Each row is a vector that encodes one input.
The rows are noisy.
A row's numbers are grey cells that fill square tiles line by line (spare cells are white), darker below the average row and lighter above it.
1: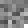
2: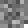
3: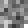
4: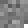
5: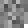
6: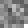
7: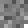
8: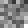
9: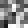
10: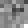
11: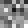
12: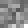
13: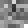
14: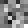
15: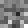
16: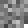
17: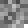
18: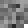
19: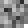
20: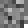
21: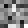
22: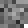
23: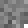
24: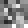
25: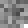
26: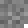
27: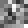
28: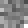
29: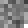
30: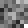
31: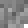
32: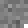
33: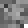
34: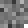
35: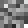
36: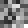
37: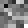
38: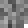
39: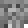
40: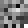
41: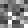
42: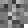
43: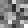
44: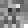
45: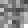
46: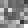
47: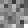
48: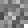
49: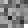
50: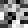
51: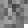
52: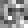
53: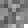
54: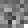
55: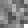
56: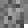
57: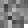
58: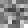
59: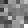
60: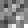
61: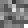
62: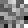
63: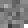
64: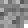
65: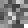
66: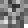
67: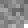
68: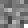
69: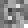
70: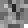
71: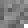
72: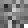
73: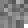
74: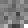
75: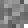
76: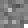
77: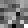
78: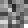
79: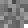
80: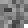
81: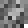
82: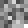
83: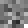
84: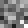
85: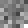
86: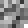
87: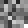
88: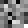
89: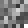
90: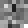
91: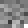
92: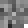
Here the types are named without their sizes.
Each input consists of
a point on a line, together with either a label, or a point on a line.
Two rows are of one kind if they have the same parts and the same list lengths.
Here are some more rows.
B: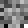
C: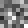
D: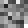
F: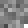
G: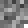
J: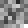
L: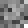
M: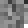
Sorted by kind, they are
B, C, J
D, F, G, L, M

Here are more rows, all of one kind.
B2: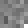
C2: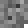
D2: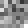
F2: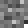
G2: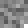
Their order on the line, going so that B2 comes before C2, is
D2, B2, G2, F2, C2.
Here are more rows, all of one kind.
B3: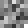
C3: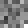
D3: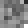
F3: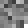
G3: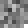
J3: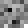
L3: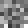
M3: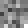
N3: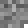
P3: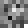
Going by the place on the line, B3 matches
C3 and D3.
